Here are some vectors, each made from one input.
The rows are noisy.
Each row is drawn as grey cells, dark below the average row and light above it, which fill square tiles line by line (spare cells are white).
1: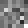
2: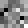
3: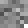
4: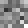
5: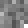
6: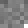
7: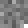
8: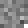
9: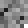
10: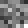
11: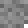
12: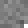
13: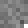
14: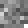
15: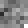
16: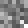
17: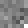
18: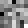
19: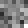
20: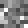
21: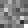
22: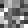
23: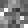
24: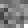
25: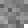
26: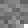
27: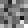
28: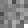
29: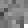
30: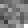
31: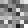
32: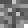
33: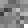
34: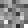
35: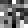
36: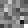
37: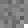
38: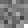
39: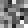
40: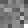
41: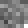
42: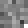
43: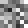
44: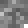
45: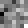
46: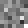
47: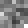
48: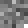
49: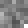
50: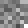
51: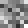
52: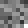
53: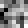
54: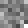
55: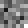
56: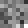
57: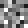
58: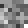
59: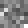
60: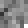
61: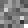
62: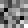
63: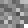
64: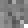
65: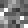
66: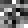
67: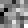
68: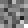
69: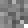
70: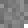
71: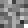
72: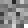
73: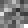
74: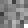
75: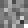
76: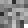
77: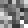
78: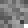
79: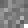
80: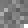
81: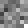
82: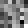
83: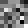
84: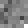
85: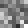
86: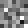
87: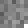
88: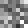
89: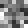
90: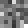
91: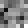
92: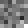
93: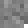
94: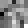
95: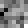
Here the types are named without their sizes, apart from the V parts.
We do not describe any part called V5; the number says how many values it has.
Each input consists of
a value of V5, together with either a point on a line, or three true/false values.
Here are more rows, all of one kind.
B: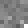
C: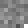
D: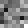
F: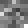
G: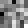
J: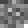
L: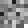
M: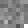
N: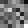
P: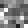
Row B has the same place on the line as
C and G.
